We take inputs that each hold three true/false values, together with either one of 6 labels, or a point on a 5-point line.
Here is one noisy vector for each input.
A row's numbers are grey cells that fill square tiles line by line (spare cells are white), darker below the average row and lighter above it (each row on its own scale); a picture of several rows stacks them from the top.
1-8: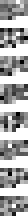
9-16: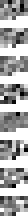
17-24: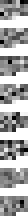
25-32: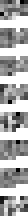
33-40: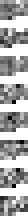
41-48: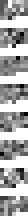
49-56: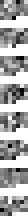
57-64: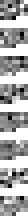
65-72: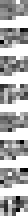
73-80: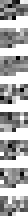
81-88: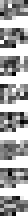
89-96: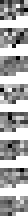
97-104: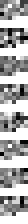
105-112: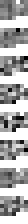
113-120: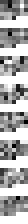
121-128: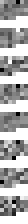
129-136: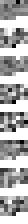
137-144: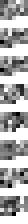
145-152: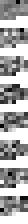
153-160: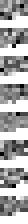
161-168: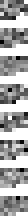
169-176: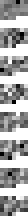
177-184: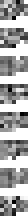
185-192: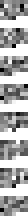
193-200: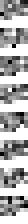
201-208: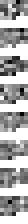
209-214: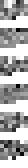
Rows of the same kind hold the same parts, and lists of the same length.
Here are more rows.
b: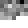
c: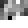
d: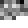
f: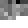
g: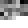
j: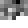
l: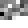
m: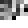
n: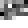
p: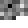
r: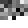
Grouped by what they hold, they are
b, d, j, m, p, r
c, f, g, l, n

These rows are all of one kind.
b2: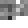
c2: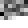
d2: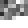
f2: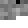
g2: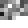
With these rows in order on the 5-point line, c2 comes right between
f2 and g2.
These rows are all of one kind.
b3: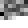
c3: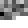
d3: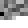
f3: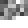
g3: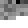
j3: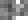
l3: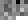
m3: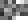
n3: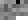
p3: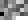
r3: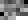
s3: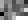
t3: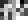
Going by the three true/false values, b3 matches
d3, f3, l3 and p3.
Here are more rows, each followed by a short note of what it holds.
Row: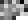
one of 6 labels and three true/false values
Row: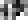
one of 6 labels and three true/false values
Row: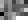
a point on a 5-point line and three true/false values
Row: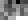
a point on a 5-point line and three true/false values
